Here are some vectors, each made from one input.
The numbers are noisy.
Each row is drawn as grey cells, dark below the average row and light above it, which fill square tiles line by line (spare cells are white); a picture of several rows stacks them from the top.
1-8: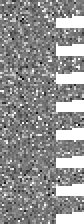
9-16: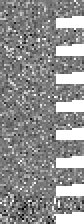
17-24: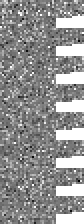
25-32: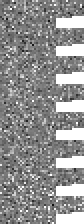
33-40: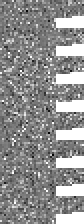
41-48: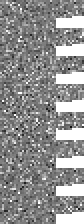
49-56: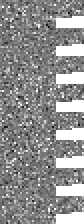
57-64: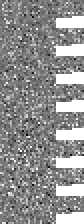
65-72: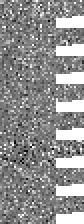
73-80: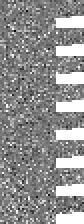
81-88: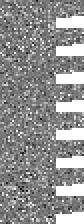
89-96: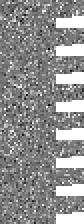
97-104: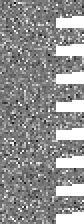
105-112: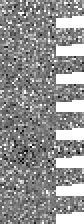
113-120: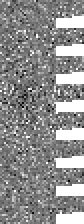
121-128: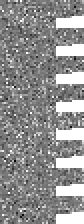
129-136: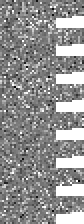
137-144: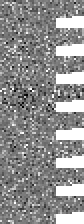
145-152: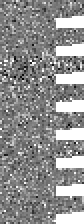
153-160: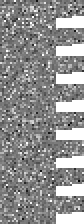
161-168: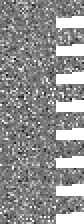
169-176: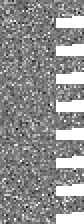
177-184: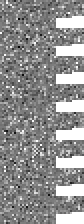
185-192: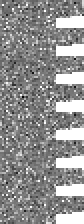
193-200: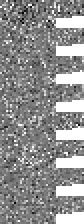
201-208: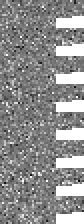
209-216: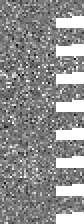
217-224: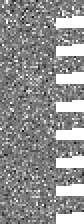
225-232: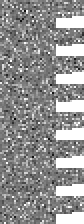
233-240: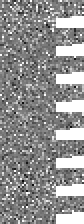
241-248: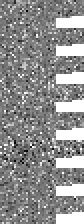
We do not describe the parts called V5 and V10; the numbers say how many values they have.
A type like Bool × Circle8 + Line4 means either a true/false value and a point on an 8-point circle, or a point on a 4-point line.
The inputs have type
(Bool × Label6 + V5) × V10 + Unit.
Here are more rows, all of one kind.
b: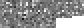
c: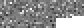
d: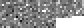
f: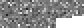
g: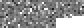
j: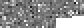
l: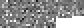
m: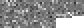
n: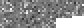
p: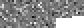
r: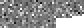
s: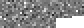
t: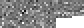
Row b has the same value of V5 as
l, n, r and t.
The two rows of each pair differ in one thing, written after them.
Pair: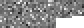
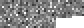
the true/false value
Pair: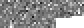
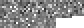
the true/false value
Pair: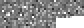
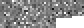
the true/false value
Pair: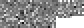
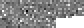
the label
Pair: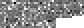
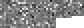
the label
